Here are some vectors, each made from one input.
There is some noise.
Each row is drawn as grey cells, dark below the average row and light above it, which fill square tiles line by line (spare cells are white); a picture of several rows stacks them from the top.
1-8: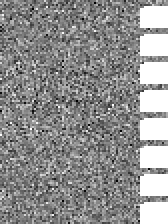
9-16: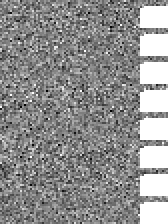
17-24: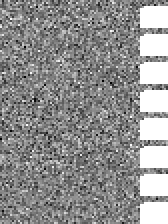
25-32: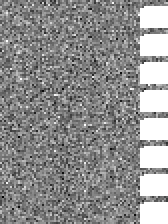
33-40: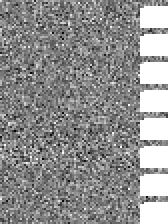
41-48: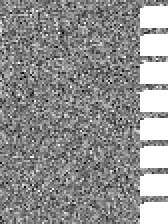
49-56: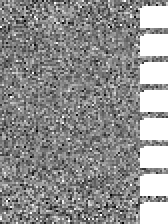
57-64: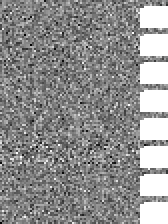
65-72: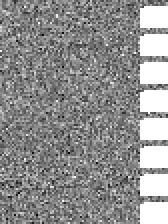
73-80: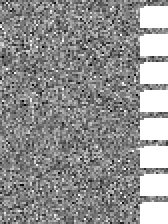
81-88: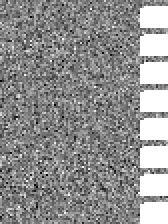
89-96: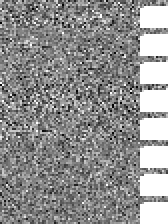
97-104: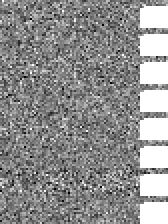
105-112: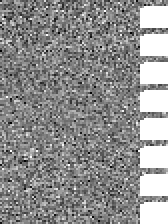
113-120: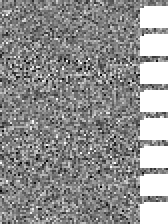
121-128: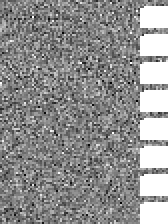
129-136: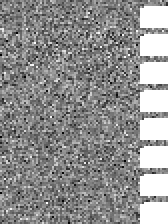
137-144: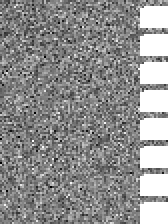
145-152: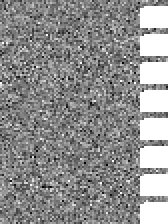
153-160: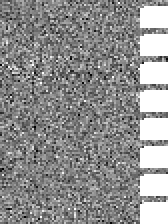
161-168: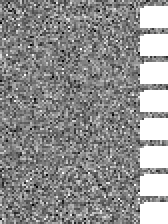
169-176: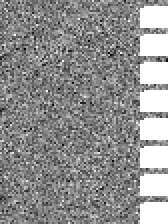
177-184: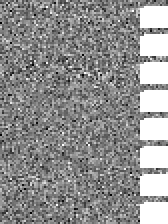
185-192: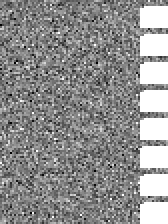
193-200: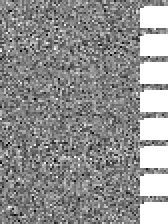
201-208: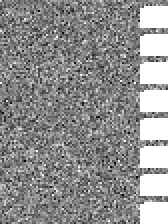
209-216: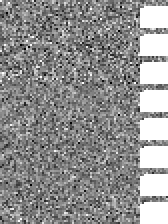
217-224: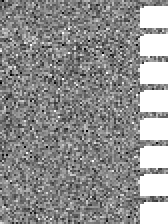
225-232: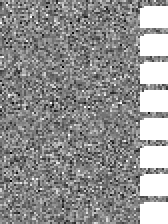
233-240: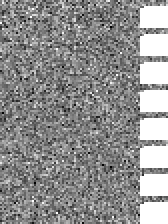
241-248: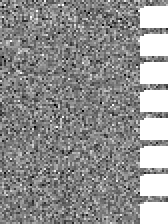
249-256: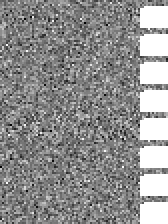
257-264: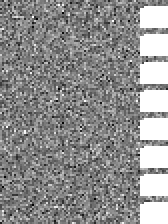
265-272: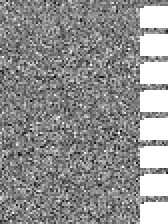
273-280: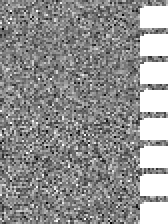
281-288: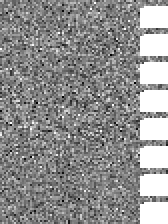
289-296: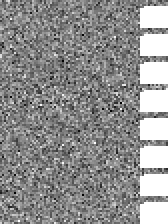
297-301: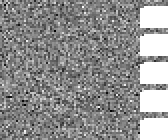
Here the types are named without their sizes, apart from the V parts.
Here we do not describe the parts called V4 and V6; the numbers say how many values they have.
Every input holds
a label and a value of V4, together with either four true/false values, or a value of V6.
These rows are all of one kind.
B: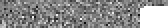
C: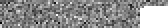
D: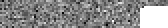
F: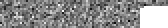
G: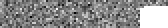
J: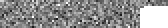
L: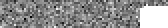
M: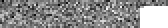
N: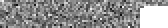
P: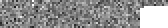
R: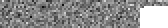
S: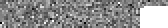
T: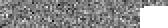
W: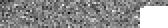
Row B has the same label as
C, D and S.
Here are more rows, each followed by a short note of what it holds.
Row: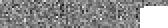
a label, four true/false values and a value of V4
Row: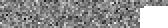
a label, four true/false values and a value of V4
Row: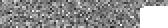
a label, a value of V4 and a value of V6
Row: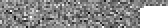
a label, a value of V4 and a value of V6
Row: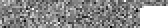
a label, a value of V4 and a value of V6
